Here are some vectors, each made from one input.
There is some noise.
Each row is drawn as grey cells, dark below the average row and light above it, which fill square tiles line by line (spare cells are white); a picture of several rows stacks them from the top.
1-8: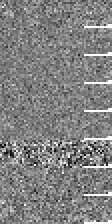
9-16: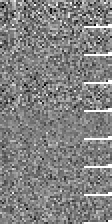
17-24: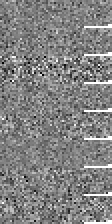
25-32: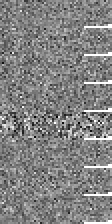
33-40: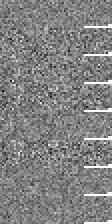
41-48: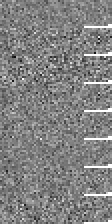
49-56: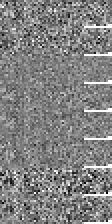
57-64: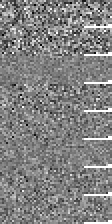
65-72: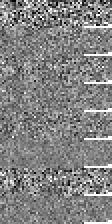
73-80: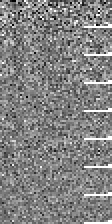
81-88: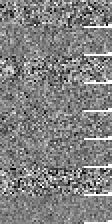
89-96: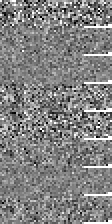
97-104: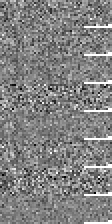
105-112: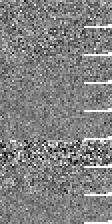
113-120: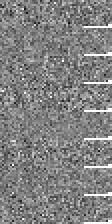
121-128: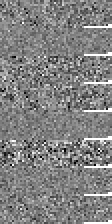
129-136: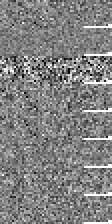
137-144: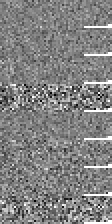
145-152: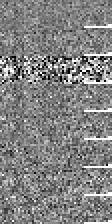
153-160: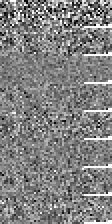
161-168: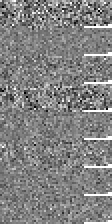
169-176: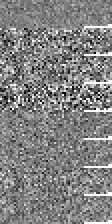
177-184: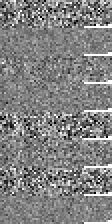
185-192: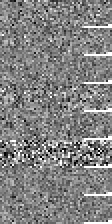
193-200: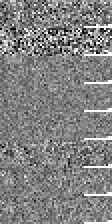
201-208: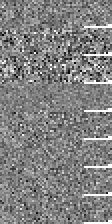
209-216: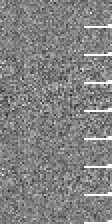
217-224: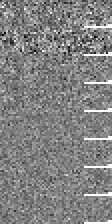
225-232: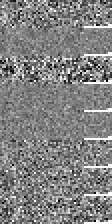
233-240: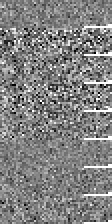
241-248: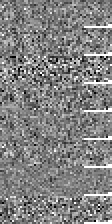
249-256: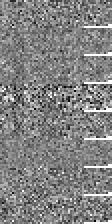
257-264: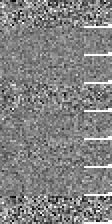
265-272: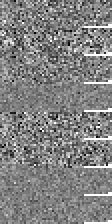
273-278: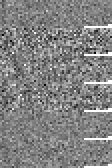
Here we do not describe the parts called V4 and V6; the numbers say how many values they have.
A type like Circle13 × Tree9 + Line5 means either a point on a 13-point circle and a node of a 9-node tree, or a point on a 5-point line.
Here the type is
(Label11 + Line9) × V6 + Line8 × V4.
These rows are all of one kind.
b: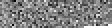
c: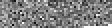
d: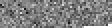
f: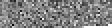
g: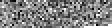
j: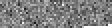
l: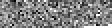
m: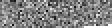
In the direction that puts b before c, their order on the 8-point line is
g, m, d, b, c, j, l, f.
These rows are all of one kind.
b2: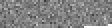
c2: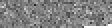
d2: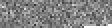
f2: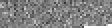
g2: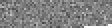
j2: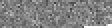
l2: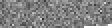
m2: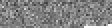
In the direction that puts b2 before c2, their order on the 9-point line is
b2, c2, g2, d2, l2, f2, m2, j2.
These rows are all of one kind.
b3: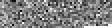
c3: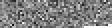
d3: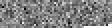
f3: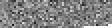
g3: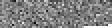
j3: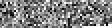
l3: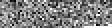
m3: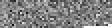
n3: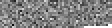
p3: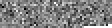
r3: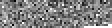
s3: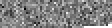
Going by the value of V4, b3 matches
g3, p3 and r3.
